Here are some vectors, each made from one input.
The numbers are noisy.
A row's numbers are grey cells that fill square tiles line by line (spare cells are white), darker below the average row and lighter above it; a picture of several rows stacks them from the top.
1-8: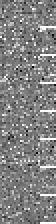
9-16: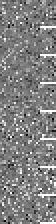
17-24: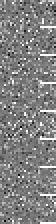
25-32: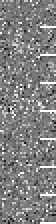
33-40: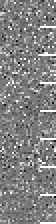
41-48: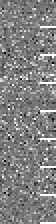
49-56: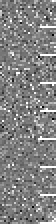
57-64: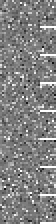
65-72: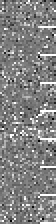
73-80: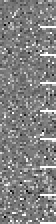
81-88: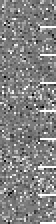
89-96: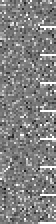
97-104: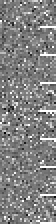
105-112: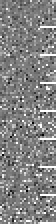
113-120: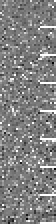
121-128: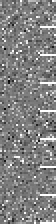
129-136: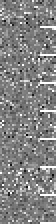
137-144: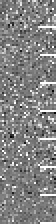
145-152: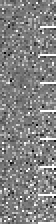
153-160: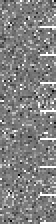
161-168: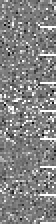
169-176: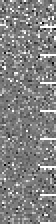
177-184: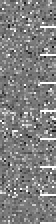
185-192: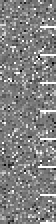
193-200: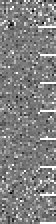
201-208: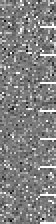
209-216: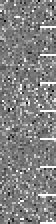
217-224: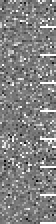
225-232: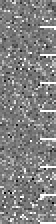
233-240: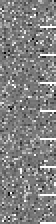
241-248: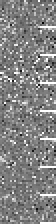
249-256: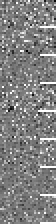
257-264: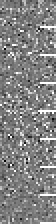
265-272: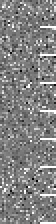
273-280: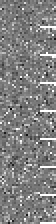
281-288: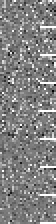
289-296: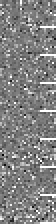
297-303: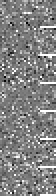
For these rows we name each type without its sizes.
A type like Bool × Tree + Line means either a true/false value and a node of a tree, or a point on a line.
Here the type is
(Bool × Line + Label) × Line.
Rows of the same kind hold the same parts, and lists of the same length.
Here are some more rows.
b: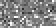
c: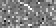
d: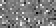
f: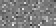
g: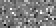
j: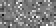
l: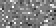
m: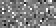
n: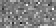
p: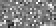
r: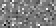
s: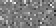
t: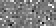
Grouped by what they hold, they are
b, c, f, l, n, r, s, t
d, g, j, m, p

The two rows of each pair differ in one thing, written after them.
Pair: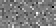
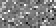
the place on one of the two lines
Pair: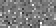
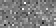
the place on one of the two lines
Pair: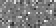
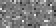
the place on one of the two lines
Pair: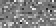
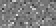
the place on one of the two lines
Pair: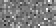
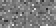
the place on one of the two lines
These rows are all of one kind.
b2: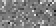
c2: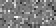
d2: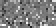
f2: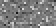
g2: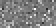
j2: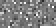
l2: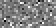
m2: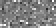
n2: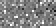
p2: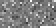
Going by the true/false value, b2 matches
d2, l2 and m2.
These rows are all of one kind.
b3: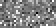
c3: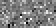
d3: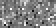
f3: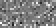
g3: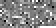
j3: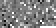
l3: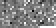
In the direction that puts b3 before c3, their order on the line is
j3, d3, l3, b3, f3, c3, g3.
